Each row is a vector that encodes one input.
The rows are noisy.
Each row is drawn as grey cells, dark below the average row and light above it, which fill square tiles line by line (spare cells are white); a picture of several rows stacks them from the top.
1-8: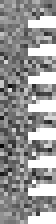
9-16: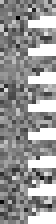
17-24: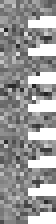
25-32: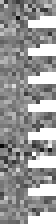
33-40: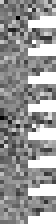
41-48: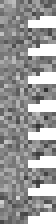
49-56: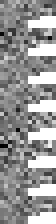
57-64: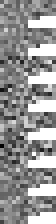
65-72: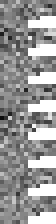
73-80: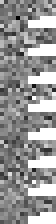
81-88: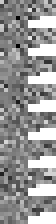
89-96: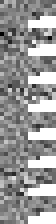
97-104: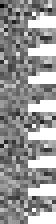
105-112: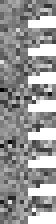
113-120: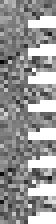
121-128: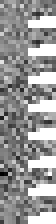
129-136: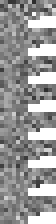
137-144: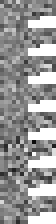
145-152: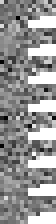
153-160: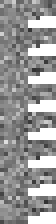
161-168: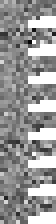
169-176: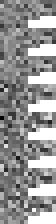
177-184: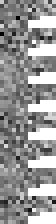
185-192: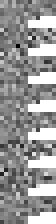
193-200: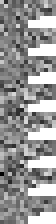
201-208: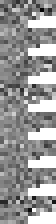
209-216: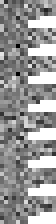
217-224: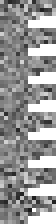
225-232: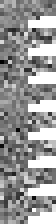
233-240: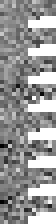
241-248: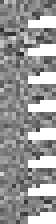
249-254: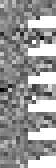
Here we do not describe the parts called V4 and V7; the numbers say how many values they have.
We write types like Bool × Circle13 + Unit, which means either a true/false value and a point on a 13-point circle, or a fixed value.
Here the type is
Bool × Line8 × V4 × V7 + List2(Line5).
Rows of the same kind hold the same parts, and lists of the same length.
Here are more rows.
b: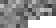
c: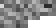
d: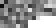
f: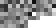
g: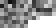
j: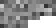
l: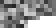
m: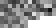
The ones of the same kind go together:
b, c, j
d
f, g, m
l

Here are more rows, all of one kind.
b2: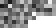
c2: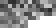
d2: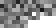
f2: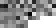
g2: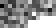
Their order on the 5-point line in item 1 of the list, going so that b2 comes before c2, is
b2, g2, c2, d2, f2.
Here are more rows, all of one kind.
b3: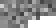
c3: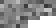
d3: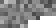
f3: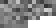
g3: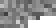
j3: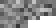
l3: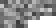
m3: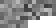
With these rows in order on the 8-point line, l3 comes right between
c3 and g3.
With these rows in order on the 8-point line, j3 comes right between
b3 and g3.
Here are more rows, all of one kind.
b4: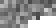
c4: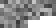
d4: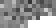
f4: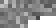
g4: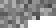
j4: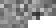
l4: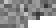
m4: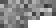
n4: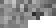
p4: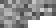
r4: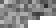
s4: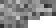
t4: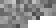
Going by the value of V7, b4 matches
f4, r4 and s4.
